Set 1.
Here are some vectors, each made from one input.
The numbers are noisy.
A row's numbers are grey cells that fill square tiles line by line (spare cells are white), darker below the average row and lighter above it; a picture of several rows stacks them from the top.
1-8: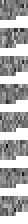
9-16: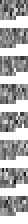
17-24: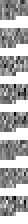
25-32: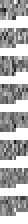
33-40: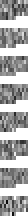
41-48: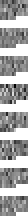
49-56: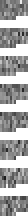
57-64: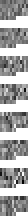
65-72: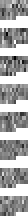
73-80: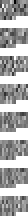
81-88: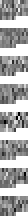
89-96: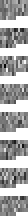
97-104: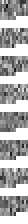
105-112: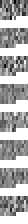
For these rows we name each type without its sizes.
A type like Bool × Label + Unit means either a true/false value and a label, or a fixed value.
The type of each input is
(Circle + Unit) × Line + Tree.
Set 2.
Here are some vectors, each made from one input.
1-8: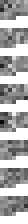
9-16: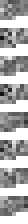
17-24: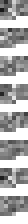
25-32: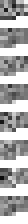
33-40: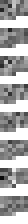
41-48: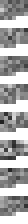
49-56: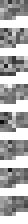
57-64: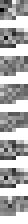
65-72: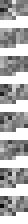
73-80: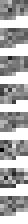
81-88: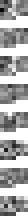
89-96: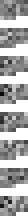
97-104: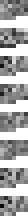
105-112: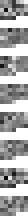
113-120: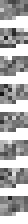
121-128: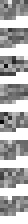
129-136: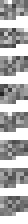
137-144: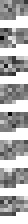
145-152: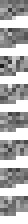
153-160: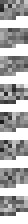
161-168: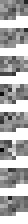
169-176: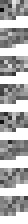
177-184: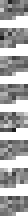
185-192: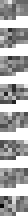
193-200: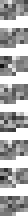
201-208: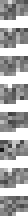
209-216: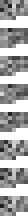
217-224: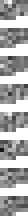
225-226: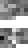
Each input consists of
either a point on a 5-point line, or a point on a 7-point line and a true/false value.
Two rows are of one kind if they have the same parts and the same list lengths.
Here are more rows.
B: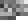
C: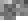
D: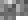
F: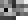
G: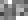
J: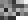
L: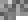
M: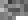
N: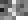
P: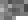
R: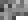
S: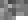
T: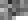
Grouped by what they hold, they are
B, F, J, N, R
C, D, G, L, M, P, S, T

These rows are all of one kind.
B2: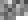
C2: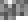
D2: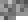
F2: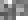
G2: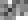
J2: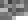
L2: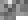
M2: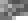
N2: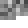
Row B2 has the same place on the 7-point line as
G2, L2 and N2.
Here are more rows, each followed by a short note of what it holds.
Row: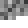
a point on a 7-point line and a true/false value
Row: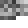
a point on a 5-point line
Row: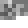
a point on a 7-point line and a true/false value
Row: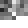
a point on a 5-point line
